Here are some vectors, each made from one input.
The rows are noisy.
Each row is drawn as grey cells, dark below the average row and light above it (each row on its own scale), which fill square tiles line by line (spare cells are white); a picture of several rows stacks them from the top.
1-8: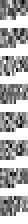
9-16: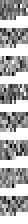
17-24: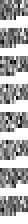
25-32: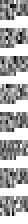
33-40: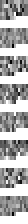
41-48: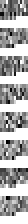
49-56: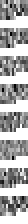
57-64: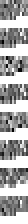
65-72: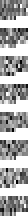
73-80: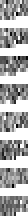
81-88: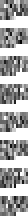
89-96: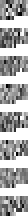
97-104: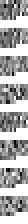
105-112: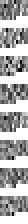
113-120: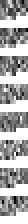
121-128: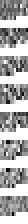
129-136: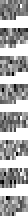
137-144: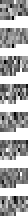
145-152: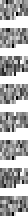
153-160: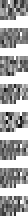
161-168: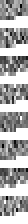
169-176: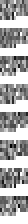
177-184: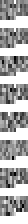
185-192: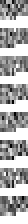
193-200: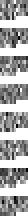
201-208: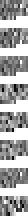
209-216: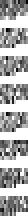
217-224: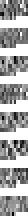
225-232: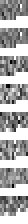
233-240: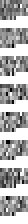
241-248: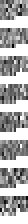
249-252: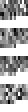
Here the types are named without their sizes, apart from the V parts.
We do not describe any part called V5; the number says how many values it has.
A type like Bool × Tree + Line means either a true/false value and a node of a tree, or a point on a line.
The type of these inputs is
Bool × Bool × Bool + Tree + V5.
